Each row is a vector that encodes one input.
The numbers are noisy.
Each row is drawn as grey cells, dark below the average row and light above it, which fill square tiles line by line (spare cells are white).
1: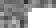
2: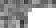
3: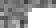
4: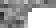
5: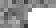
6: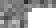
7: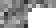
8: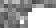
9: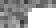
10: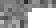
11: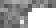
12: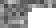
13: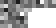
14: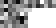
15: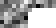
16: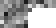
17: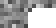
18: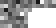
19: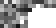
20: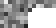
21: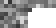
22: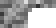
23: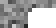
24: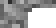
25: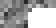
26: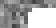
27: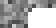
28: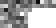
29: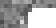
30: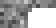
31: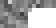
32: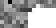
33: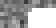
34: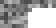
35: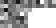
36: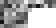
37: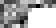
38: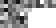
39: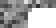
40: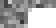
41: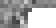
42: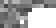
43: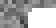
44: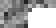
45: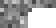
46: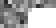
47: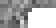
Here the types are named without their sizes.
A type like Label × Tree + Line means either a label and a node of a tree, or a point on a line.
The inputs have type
List(Line).
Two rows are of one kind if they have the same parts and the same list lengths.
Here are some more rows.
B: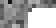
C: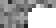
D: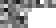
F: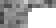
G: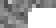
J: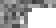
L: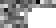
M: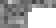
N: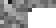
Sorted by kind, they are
B, C, F, N
D, L
G, J, M

